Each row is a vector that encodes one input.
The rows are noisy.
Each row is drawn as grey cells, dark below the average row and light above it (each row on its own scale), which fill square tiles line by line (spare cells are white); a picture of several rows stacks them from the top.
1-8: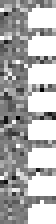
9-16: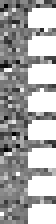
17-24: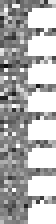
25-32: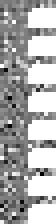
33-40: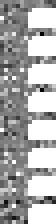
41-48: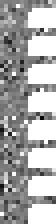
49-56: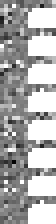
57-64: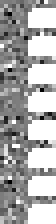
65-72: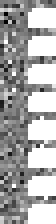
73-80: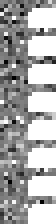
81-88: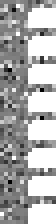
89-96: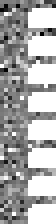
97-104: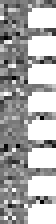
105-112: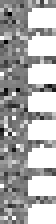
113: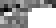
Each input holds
either a fixed value, or a node of a 7-node tree and a true/false value.
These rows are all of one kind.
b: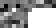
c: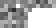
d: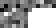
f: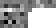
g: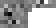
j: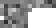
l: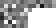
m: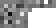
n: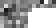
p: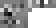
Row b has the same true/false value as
d, l and m.
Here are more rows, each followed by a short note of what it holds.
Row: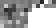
a node of a 7-node tree and a true/false value
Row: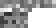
a node of a 7-node tree and a true/false value
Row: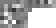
a node of a 7-node tree and a true/false value
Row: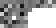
a fixed value
